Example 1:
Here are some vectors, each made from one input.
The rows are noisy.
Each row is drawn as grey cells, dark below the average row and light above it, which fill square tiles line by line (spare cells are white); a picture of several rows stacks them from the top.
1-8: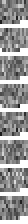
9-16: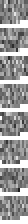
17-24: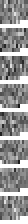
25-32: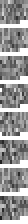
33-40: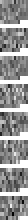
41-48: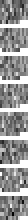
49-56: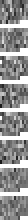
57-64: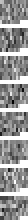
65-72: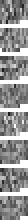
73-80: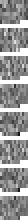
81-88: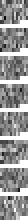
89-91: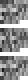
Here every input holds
a node of a 10-node tree and a true/false value.
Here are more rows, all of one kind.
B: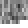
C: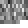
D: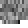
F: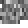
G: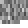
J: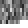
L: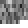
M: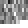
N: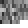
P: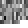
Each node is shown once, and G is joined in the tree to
B, C and D.
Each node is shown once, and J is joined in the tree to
L.
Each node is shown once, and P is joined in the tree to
C.
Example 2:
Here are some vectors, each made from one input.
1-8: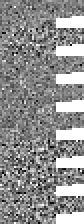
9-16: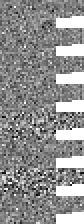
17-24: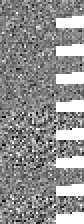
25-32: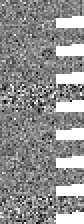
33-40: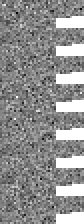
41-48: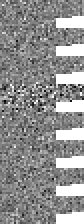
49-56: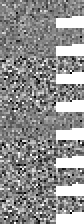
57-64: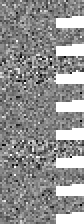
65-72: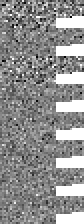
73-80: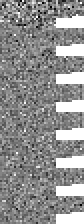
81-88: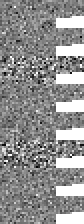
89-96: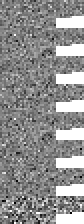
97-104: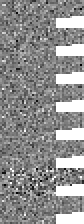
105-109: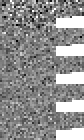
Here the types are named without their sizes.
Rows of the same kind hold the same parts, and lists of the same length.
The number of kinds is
2.
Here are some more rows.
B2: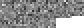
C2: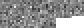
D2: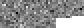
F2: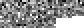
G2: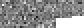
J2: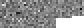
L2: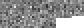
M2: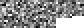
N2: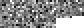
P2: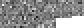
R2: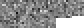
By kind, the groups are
B2, C2, D2, G2, J2, L2, P2, R2
F2, M2, N2

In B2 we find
four true/false values.
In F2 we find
a node of a tree.
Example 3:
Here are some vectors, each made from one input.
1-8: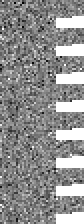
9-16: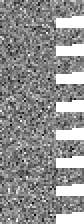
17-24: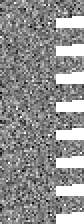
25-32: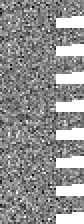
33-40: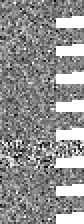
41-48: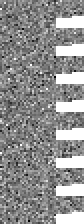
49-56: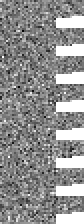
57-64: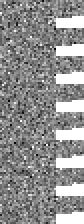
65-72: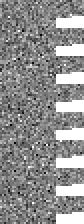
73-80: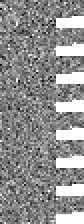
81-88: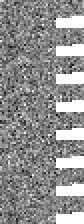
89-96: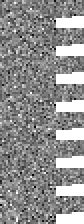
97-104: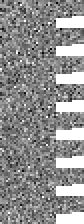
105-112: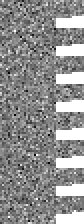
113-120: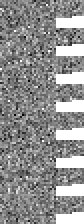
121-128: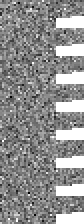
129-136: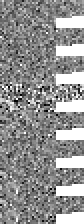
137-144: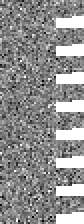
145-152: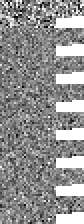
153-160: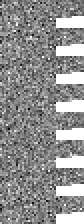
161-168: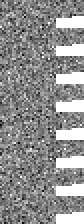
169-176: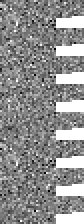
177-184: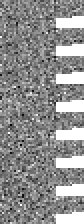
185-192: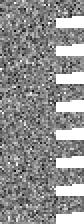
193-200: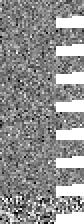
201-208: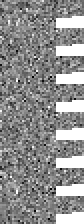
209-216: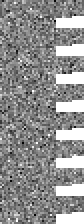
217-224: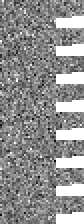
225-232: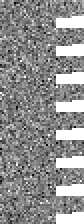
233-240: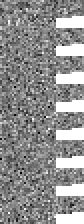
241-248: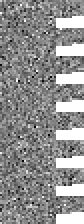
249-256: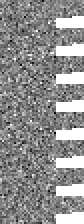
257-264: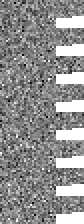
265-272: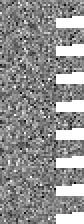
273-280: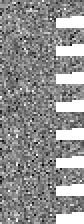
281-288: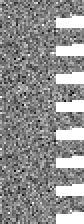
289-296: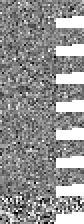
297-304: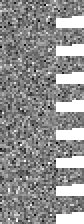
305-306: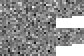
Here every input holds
a list of up to two points on a 14-point line.
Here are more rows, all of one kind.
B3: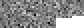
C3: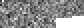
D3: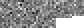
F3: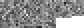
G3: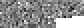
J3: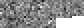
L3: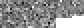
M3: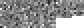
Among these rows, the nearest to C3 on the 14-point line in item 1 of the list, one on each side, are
B3 and D3.
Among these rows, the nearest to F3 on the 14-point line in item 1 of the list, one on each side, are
D3 and L3.
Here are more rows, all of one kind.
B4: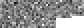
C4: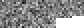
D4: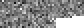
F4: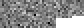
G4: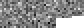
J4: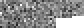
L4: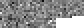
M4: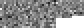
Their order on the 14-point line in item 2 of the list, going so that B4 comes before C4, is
B4, J4, F4, G4, M4, L4, C4, D4.
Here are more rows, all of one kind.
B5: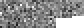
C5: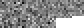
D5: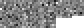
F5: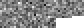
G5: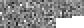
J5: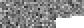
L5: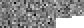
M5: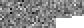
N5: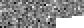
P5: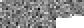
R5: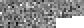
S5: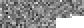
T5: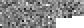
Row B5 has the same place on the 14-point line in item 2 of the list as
C5, J5, M5 and S5.
